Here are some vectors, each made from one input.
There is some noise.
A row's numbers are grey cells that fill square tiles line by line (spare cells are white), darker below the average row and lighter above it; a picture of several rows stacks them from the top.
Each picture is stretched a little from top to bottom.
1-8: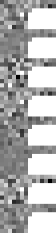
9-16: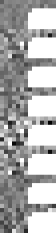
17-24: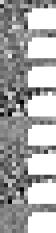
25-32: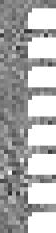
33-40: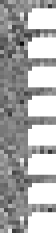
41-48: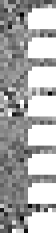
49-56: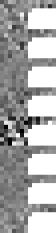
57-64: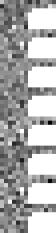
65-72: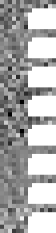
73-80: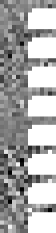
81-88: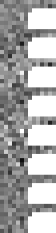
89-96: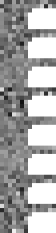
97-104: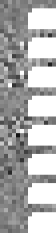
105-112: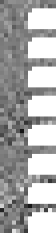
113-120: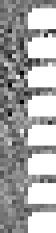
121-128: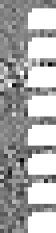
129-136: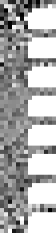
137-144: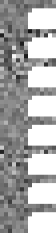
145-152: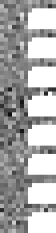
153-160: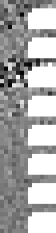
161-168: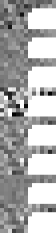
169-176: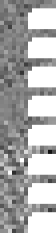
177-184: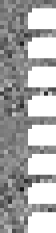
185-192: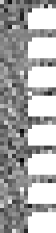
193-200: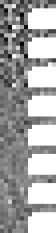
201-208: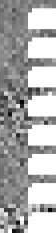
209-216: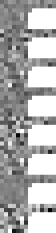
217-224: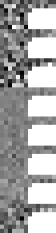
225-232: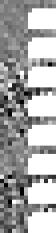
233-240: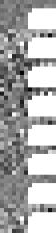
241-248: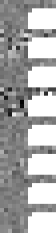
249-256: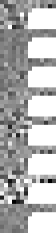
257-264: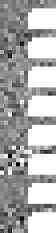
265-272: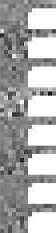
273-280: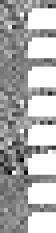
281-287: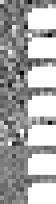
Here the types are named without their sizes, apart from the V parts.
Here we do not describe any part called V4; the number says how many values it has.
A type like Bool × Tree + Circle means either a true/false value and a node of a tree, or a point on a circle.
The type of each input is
List(Line) + V4 × V4.
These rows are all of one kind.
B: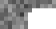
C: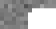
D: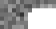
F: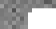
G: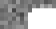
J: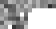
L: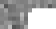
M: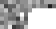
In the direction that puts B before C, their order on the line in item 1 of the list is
B, M, C, L, D, J, G, F.
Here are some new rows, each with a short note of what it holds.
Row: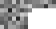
two values of V4
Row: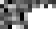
two values of V4
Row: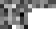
the empty list
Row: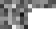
the empty list
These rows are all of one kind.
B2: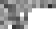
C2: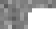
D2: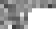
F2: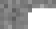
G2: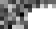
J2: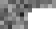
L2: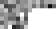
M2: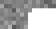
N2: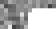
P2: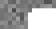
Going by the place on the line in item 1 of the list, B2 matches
C2, D2, F2 and N2.
